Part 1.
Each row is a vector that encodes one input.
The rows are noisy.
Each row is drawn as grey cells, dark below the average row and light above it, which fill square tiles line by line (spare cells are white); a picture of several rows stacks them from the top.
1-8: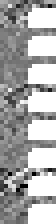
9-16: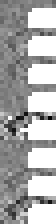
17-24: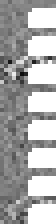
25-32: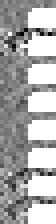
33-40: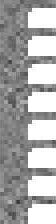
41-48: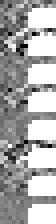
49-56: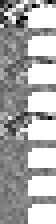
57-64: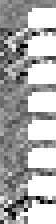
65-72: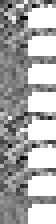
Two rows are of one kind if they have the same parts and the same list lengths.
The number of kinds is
2.
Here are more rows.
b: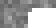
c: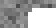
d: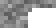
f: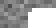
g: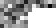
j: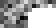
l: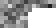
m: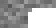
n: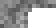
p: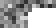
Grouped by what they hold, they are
b, c, f, j, m, n, p
d, g, l

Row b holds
a point on a 6-point circle and a point on a 6-point line.
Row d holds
a point on a 6-point line.
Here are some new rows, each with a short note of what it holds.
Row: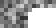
a point on a 6-point line
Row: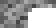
a point on a 6-point circle and a point on a 6-point line
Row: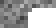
a point on a 6-point circle and a point on a 6-point line
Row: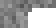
a point on a 6-point circle and a point on a 6-point line
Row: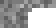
a point on a 6-point line
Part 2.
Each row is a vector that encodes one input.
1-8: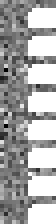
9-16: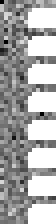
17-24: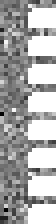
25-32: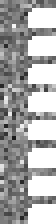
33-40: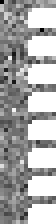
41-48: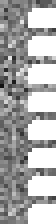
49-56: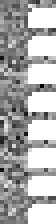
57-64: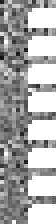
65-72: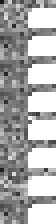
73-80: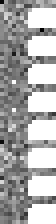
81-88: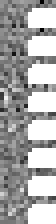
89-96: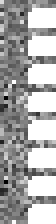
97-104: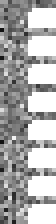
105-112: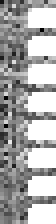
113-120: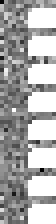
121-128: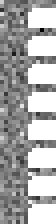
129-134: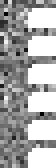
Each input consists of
either one of 9 labels, or a node of a 9-node tree.
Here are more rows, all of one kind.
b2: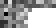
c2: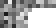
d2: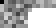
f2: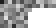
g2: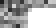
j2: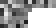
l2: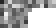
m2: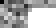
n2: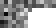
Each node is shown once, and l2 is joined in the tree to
f2 and j2.
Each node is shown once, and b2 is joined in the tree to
c2 and n2.
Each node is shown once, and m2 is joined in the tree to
d2 and g2.
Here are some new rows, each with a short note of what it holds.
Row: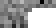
one of 9 labels
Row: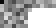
a node of a 9-node tree
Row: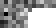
a node of a 9-node tree
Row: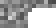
one of 9 labels
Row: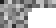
a node of a 9-node tree
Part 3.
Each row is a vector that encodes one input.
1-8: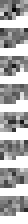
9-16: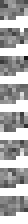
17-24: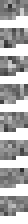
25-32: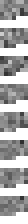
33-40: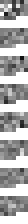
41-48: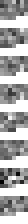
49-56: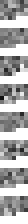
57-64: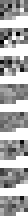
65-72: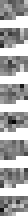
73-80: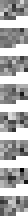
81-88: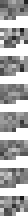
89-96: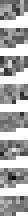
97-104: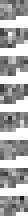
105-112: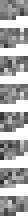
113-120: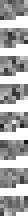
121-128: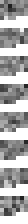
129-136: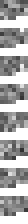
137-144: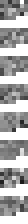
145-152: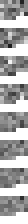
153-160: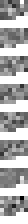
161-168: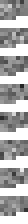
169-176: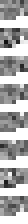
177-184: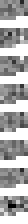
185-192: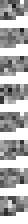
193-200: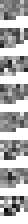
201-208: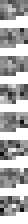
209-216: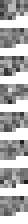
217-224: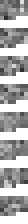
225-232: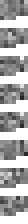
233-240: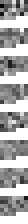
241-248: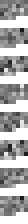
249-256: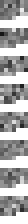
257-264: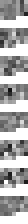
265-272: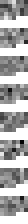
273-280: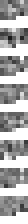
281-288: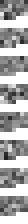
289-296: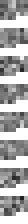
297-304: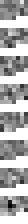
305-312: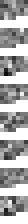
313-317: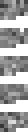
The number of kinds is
2.
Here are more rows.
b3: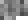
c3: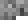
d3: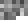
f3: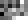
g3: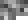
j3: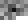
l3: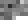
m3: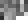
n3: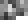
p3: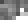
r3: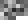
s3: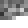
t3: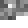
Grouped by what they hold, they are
b3, c3, d3, f3, j3, l3, m3, n3, p3, s3
g3, r3, t3

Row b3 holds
four true/false values.
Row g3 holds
a point on a 10-point line.
